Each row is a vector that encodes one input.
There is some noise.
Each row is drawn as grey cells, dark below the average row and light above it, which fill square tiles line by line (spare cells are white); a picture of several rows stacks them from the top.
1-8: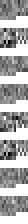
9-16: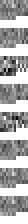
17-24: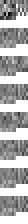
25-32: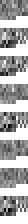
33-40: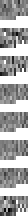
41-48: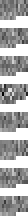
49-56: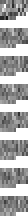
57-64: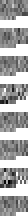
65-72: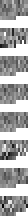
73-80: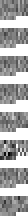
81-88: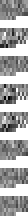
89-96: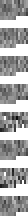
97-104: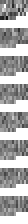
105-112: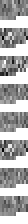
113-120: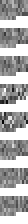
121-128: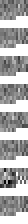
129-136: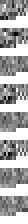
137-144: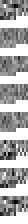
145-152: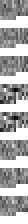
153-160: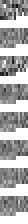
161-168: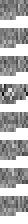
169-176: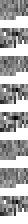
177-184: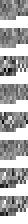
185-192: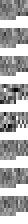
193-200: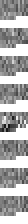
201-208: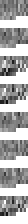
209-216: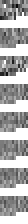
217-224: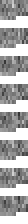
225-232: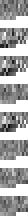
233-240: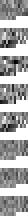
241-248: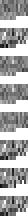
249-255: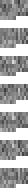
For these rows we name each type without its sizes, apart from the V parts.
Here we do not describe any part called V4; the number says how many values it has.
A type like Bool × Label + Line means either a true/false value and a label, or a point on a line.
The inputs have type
Line + List(Bool × V4).
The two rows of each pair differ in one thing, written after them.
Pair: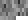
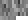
the true/false value in item 2 of the list
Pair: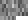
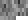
the true/false value in item 1 of the list
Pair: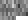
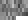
the true/false value in item 2 of the list
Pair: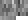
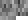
the true/false value in item 2 of the list
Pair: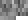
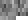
the value of V4 in item 2 of the list
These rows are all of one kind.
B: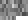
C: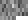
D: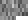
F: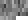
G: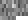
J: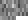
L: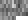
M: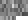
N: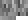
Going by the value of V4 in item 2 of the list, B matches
G, L and M.
